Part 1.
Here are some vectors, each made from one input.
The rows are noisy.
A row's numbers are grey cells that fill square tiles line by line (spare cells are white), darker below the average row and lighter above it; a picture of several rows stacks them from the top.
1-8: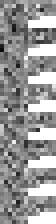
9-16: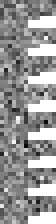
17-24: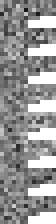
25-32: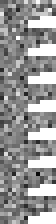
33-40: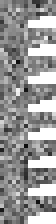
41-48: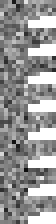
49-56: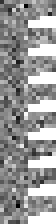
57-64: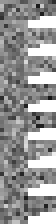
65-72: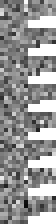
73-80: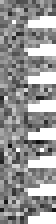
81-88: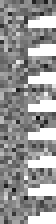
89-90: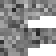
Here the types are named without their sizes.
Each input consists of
a node of each of two trees, together with either a fixed value, or a node of a tree.
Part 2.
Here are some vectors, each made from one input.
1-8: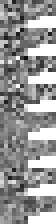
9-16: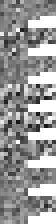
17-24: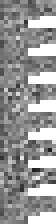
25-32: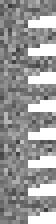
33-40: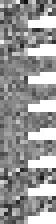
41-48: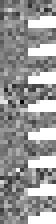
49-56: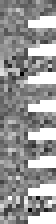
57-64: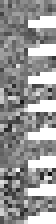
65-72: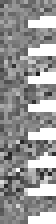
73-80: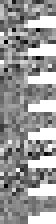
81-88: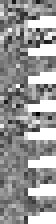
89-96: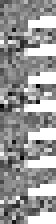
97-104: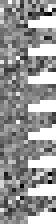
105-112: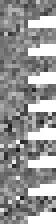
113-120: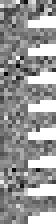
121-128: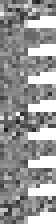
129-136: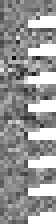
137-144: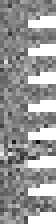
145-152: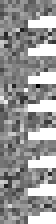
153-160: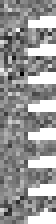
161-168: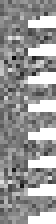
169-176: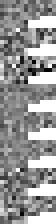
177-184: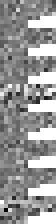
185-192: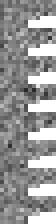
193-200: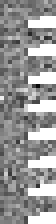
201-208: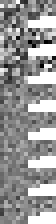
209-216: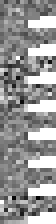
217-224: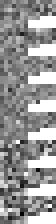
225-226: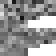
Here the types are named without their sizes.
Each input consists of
either a node of a tree, or a list of points on a line.
